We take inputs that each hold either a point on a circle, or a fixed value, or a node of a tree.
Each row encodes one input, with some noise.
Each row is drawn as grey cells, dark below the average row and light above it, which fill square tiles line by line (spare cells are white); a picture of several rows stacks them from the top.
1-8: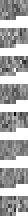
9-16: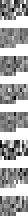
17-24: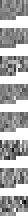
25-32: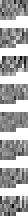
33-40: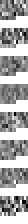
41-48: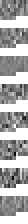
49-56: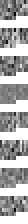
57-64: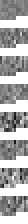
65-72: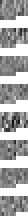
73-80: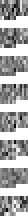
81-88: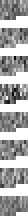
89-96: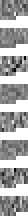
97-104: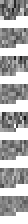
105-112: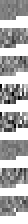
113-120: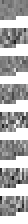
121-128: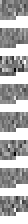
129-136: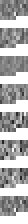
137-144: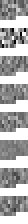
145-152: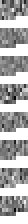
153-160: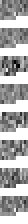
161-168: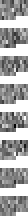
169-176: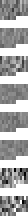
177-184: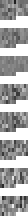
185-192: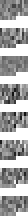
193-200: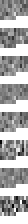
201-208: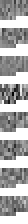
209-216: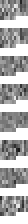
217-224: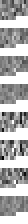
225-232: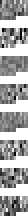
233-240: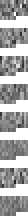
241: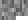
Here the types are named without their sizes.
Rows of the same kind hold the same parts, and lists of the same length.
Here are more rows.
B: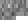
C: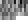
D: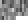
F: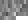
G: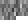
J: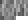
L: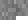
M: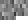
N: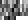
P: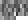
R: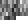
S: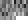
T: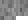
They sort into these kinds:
B, C, S
D, F, G, J, L, M, P, T
N, R

